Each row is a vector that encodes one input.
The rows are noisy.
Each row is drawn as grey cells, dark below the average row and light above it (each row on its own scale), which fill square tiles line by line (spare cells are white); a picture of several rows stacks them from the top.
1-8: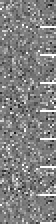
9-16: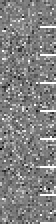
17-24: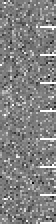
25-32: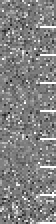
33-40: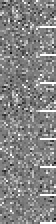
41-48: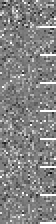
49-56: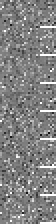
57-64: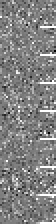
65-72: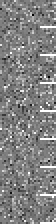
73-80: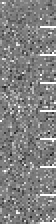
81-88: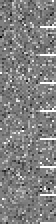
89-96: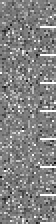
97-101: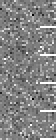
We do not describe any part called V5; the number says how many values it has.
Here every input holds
a list of up to two items, each a true/false value and a value of V5.
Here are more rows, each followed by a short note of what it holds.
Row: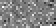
a list of two items
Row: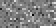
the empty list
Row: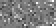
a list of one item
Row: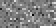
the empty list
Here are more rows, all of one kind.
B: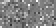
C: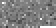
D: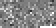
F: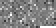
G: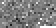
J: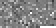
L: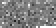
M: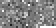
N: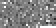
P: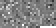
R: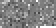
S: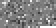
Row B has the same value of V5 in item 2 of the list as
C, L, R and S.
